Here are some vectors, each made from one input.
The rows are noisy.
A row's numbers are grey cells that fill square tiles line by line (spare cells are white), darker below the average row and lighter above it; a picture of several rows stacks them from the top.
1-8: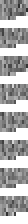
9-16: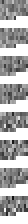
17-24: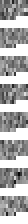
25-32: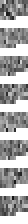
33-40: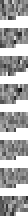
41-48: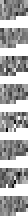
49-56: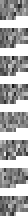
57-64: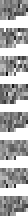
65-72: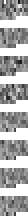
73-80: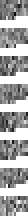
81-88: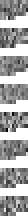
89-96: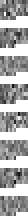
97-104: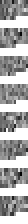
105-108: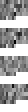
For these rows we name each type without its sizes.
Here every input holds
a point on a circle.
